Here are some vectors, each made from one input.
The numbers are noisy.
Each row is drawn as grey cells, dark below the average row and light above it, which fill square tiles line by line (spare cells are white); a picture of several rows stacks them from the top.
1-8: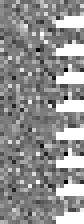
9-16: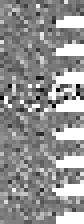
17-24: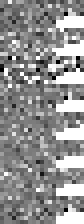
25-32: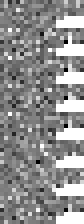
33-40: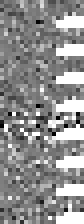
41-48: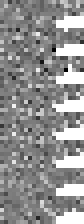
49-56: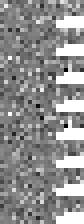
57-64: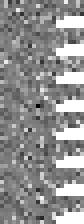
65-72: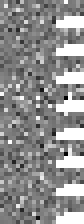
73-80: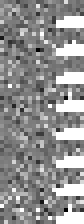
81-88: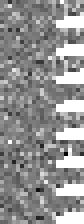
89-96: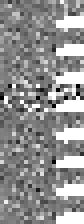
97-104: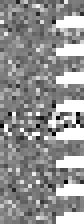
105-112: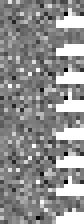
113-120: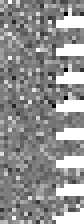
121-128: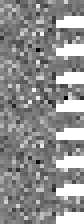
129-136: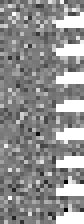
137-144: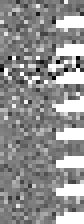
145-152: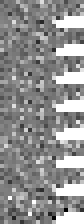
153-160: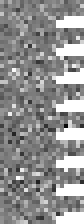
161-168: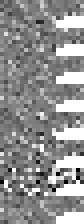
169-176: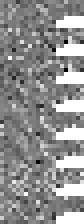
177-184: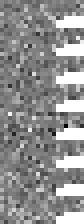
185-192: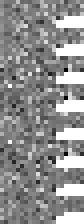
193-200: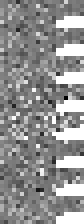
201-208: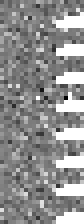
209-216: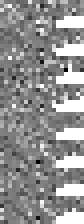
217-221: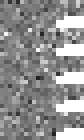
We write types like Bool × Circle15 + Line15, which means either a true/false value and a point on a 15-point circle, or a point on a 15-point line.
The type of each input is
Bool × Circle5 + Circle20 + Unit.
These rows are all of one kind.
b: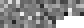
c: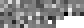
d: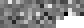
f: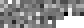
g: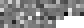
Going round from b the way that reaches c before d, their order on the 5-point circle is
b, f, c, g, d.
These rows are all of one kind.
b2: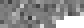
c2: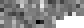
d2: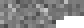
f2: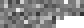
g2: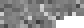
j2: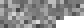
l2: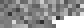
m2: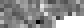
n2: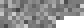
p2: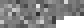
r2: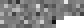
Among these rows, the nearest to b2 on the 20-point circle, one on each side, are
c2 and f2.
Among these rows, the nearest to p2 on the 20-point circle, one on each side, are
d2 and r2.
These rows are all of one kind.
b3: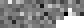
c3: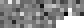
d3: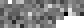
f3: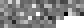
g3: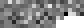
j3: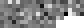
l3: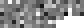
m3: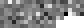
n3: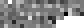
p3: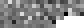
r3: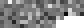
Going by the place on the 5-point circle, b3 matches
c3 and p3.
